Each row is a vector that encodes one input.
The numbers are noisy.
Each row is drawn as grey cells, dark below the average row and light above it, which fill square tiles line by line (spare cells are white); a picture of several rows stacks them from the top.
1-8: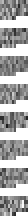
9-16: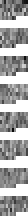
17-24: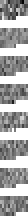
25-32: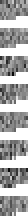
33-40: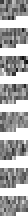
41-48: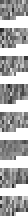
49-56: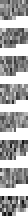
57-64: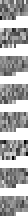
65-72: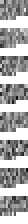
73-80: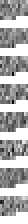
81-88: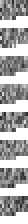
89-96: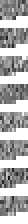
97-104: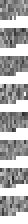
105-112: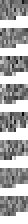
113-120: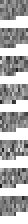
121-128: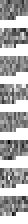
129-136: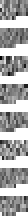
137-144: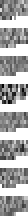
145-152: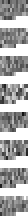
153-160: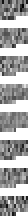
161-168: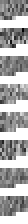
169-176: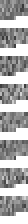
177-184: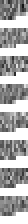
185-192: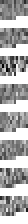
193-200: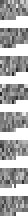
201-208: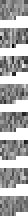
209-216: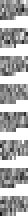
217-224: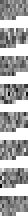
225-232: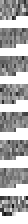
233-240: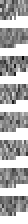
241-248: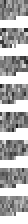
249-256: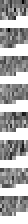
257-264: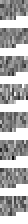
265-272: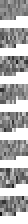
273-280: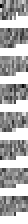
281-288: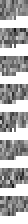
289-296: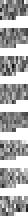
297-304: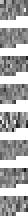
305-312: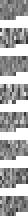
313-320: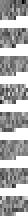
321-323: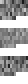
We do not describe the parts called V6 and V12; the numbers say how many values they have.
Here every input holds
either a point on a 10-point line and a value of V6, or a true/false value and a value of V12.
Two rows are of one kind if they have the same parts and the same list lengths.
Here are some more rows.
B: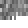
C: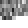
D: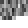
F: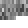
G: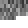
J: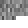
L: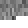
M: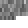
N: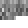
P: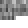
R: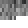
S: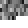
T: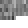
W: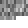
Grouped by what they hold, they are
B, J, L, R, W
C, D, F, G, M, N, P, S, T

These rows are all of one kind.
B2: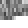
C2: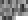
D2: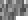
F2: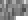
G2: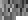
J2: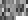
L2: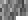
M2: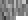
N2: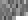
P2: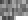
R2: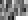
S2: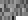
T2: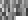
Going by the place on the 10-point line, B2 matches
C2, F2, G2 and P2.
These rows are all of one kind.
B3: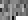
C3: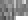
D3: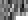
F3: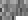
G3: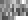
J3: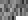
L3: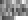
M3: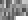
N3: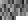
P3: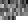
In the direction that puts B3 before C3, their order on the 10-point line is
F3, L3, B3, M3, G3, P3, D3, N3, J3, C3.
